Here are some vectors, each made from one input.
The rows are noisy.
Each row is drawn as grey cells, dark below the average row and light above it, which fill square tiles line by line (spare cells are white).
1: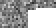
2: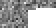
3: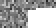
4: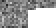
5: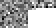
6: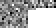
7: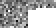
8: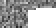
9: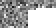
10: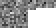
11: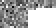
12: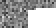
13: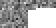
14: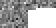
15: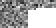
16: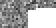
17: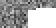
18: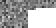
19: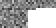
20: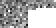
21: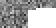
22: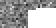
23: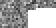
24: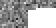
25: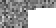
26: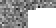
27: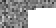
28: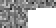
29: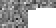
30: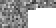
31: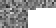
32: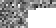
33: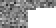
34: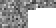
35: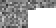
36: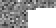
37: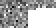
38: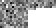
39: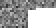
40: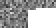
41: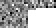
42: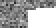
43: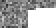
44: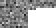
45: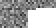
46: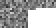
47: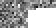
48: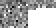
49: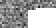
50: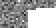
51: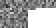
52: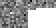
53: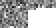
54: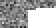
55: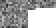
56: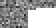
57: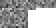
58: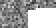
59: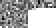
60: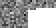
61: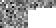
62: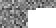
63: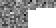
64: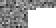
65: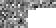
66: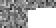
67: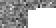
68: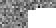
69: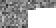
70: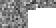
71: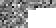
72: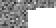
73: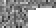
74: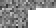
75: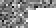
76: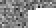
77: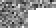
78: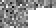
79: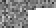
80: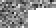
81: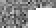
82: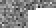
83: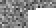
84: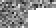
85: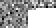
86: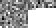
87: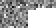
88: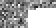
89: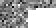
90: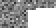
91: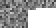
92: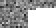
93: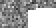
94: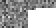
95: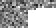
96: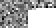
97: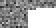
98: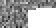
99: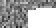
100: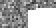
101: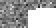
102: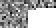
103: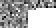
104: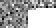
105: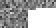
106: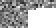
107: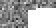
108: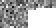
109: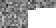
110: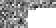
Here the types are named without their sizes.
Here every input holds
either a point on a line, or a node of a tree, or four true/false values.
